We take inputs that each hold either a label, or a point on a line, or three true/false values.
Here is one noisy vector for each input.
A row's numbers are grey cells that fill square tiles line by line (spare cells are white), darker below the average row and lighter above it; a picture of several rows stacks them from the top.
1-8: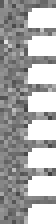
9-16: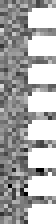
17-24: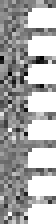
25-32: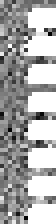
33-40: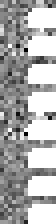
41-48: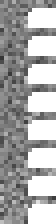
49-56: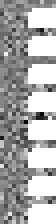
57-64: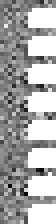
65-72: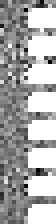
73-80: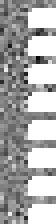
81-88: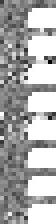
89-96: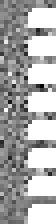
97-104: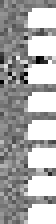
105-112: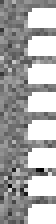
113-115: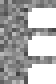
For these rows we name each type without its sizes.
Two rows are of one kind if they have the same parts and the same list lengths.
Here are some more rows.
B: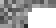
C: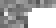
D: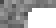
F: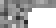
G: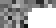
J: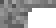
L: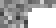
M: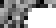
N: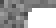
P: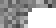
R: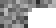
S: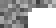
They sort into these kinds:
B, G
C, F, L, R, S
D, J, M, N, P

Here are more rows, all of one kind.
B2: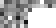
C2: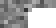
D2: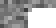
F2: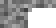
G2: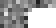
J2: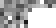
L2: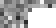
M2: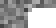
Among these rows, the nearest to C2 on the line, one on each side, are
D2 and M2.
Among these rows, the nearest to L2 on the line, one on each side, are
B2 and J2.
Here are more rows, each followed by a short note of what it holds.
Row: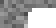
three true/false values
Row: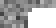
a point on a line
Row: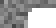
three true/false values
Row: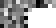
a point on a line
